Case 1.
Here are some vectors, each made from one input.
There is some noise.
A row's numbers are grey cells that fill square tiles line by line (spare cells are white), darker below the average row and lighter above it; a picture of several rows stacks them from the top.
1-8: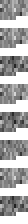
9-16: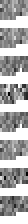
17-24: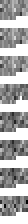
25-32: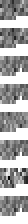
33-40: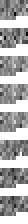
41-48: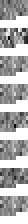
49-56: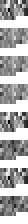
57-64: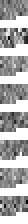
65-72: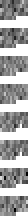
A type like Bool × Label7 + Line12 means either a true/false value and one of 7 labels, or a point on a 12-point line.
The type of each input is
Circle6 + Unit.
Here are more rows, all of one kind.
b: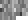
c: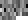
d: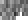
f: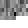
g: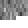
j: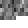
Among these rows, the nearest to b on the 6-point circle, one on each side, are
f and g.
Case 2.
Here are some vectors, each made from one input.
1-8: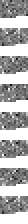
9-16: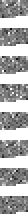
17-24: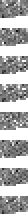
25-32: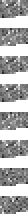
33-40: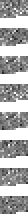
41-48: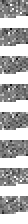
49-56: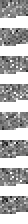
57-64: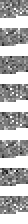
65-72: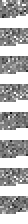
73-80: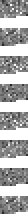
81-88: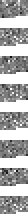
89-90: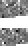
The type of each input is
Tree11.
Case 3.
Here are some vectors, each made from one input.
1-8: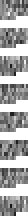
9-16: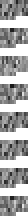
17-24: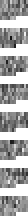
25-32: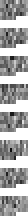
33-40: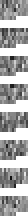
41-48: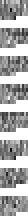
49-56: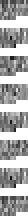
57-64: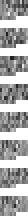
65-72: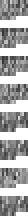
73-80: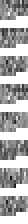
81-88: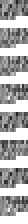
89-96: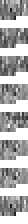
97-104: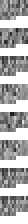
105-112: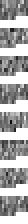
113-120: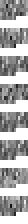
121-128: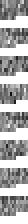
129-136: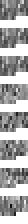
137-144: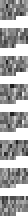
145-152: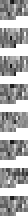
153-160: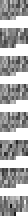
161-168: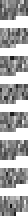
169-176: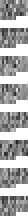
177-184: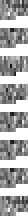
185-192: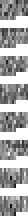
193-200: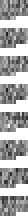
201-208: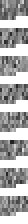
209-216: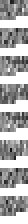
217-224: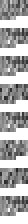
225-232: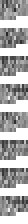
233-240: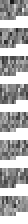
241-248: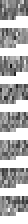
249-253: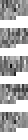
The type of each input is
Circle9.
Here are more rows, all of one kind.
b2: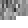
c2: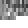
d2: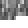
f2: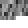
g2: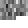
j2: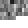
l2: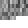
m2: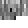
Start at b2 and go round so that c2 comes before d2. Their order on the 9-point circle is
b2, c2, l2, f2, d2, m2, g2, j2.
